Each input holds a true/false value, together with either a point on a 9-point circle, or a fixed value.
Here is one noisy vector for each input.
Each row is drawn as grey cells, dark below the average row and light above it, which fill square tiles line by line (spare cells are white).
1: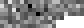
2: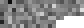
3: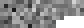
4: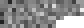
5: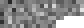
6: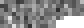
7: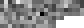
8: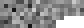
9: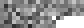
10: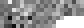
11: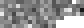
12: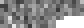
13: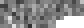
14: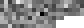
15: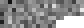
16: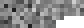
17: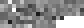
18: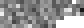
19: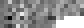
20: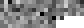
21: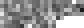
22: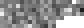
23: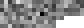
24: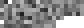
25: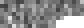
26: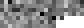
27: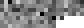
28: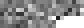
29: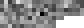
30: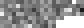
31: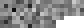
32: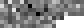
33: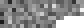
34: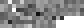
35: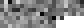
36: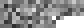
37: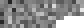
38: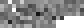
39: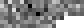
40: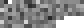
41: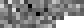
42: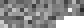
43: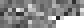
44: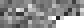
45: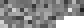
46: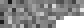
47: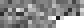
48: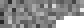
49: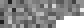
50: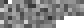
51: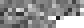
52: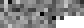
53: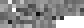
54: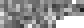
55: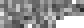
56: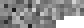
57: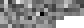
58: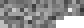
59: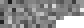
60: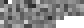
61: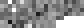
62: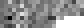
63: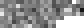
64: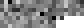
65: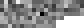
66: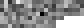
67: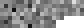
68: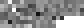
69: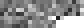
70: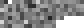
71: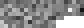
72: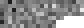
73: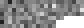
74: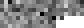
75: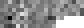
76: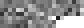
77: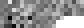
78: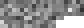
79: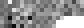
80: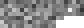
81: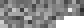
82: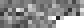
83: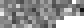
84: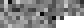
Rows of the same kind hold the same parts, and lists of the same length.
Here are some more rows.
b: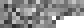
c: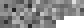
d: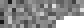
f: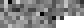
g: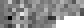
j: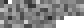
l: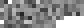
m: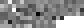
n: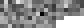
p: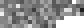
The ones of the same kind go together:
b, c, d, g, j, l, m, p
f, n

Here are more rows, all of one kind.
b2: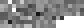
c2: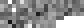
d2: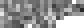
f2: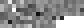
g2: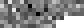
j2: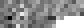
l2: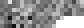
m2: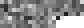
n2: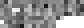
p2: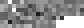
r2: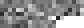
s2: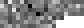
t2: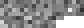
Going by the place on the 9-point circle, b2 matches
c2, f2 and p2.
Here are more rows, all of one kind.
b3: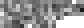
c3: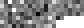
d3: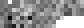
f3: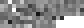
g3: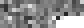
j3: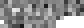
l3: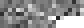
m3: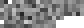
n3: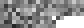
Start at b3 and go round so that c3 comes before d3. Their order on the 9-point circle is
b3, j3, f3, c3, m3, d3, n3, l3, g3.
